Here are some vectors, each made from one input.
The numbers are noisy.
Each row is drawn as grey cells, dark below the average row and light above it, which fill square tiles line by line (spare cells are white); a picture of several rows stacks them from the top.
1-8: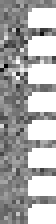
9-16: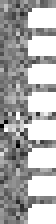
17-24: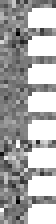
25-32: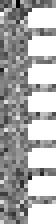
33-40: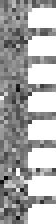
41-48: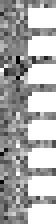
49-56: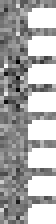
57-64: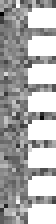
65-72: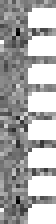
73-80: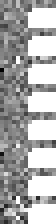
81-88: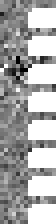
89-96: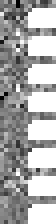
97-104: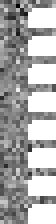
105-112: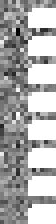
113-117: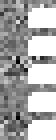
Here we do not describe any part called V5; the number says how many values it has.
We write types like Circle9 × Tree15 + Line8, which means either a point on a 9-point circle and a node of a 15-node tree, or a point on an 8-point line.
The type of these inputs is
(Label7 + Line4) × V5.
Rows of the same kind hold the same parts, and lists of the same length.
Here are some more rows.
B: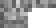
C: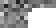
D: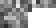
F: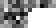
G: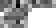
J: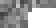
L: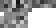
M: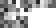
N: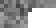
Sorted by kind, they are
B, G, L, M
C, D, F, J, N

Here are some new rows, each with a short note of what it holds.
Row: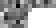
one of 7 labels and a value of V5
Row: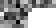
one of 7 labels and a value of V5
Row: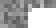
one of 7 labels and a value of V5
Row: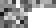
one of 7 labels and a value of V5
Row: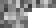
a point on a 4-point line and a value of V5
